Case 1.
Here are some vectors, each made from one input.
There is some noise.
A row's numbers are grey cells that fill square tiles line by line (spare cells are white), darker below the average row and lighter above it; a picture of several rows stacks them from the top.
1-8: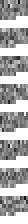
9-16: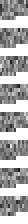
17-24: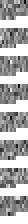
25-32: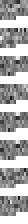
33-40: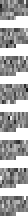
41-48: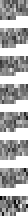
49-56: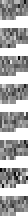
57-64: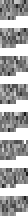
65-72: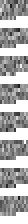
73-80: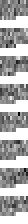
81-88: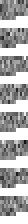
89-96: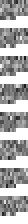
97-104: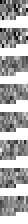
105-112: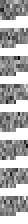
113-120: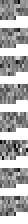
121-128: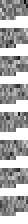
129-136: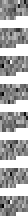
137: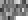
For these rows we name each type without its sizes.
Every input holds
a list of points on a line.
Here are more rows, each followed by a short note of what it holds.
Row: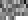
a list of two items
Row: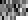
the empty list
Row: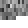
a list of two items
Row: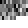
the empty list
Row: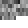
a list of one item
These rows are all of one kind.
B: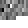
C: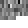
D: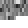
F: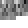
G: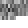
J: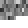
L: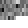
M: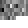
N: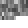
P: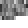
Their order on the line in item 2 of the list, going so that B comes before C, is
L, M, B, J, P, G, D, F, N, C.
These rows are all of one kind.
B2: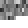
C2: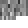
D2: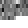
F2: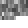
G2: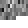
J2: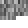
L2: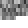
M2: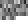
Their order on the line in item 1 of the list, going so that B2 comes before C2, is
B2, D2, G2, C2, J2, F2, L2, M2.
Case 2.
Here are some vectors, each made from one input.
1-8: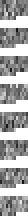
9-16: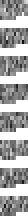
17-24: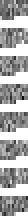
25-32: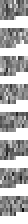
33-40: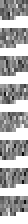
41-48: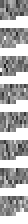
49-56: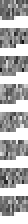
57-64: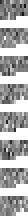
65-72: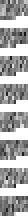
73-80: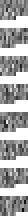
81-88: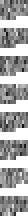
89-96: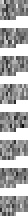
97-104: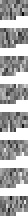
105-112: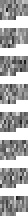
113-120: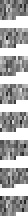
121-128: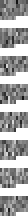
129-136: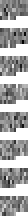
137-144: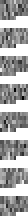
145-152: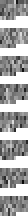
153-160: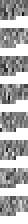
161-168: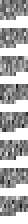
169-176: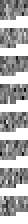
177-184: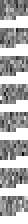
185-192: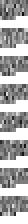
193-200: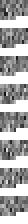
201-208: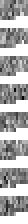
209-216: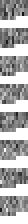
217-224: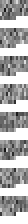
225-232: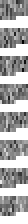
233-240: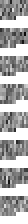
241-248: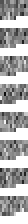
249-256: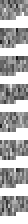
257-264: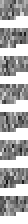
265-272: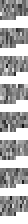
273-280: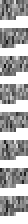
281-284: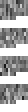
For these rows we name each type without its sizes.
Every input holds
a point on a line and three true/false values.
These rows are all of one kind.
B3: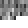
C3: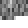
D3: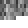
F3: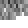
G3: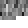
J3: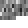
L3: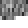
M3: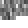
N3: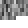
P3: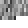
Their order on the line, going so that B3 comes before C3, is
J3, B3, D3, G3, L3, C3, N3, M3, P3, F3.
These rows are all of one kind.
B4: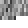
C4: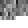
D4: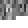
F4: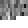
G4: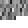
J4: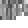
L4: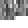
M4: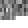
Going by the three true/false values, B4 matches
G4 and J4.
